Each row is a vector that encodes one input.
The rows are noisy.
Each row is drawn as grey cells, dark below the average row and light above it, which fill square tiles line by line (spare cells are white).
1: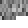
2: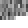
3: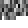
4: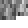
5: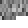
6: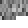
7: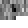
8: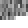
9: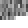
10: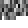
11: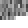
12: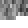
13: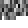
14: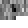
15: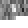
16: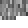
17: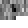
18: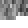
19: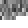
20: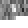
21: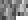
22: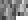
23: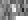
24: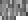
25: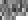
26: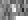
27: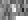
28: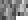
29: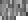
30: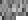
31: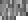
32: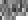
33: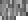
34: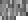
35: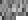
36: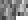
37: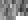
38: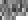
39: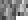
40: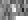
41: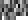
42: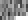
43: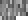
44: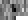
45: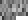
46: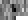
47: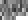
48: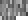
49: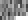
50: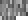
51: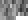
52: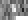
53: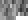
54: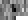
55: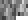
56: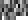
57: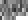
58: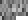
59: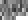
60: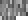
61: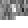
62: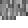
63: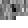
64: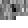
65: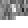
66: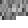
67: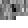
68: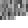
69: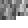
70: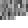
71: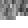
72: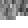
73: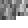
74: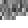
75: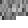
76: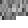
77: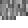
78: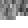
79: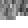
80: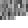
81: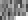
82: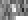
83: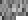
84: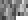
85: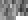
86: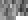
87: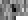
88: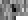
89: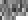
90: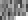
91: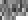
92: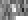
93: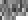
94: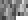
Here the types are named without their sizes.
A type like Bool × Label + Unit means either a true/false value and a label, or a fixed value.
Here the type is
Bool × Bool × Bool + Unit.
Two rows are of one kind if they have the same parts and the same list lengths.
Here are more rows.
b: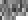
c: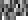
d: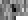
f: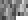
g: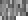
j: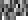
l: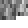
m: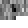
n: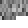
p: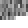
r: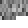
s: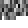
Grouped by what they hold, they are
b, d, f, g, l, m, n, p, r
c, j, s

